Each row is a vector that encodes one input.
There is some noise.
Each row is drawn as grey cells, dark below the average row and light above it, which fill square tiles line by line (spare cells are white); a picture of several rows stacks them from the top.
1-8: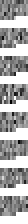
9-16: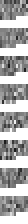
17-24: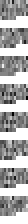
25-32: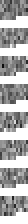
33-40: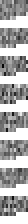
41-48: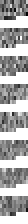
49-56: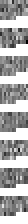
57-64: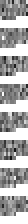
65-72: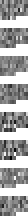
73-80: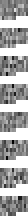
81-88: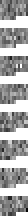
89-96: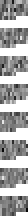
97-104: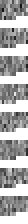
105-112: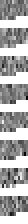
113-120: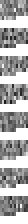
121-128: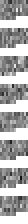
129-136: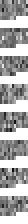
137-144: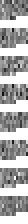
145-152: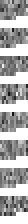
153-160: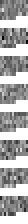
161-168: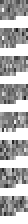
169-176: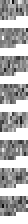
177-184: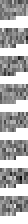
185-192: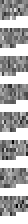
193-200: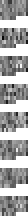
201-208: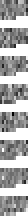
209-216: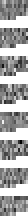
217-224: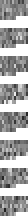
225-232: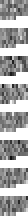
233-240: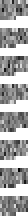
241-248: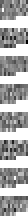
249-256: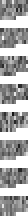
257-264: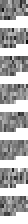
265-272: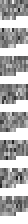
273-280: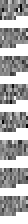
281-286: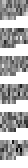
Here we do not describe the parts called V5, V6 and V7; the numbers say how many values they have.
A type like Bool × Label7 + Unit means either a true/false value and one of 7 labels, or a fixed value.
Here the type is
Circle9 × (Label9 × V5 × V6 × V7 + Line9).
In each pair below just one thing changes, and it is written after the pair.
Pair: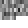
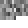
the value of V5
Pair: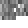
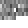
the value of V5
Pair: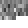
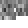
the value of V6
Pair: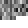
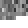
the value of V5
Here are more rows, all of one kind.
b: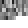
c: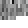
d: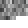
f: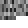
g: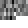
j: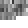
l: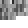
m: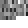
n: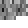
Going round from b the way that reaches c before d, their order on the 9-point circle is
b, g, f, m, c, n, j, d, l.
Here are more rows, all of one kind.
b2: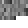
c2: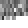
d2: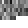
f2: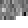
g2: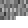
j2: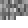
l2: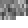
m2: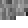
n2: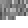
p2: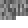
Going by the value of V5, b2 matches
g2, j2 and m2.
